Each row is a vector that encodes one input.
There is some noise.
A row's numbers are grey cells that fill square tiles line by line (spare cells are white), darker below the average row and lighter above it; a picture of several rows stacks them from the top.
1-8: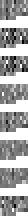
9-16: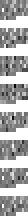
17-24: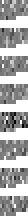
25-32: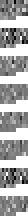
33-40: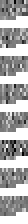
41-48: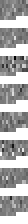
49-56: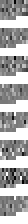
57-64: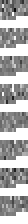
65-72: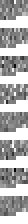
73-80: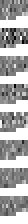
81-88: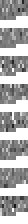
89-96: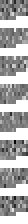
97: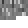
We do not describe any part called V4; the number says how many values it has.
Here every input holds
a list of up to two items, each a true/false value and a value of V4.
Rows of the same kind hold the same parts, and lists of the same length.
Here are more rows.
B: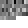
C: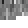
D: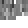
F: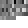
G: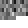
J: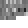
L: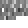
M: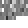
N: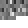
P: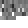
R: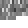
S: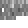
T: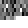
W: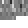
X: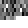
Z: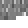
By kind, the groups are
B, F, G, N, P
C, D, J, L, M, R, S, W, Z
T, X

